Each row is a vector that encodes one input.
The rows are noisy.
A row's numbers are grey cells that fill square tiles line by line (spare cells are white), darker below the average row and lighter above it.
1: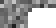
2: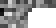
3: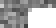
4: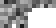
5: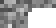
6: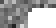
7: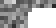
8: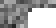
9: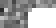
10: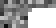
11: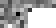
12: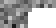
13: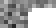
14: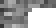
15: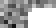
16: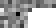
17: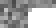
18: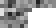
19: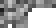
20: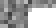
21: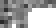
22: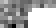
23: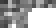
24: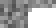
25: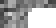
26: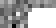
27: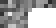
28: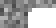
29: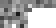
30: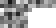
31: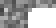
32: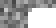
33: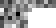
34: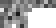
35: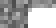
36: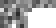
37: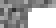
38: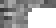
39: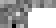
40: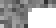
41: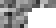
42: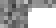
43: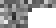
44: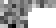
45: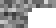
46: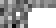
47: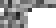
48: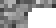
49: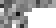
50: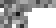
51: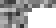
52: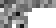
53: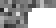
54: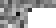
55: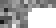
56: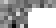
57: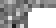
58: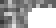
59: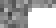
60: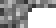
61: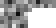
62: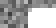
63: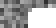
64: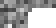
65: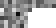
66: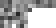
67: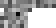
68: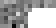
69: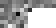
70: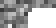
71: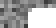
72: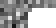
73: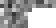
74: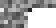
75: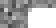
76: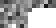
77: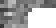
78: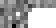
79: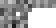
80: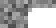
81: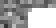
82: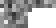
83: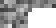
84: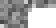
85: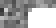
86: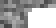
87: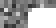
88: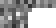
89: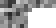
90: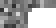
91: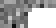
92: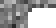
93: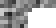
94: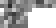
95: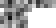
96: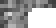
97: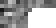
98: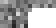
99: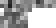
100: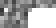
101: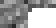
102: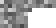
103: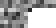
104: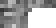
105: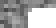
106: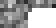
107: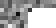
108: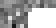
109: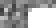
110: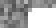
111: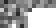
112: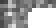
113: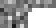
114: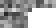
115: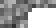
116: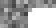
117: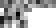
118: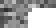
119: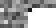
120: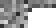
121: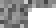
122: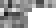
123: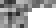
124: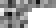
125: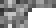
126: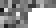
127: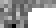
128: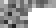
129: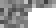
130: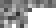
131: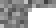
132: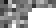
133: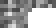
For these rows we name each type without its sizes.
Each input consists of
a point on a circle and a true/false value.
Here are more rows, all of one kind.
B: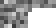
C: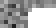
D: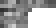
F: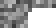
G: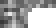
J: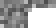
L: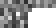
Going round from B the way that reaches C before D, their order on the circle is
B, F, L, C, J, G, D.
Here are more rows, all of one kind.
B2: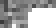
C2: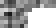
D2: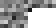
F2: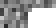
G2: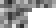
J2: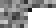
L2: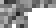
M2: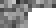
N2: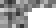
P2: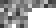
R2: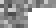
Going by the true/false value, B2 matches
F2 and M2.
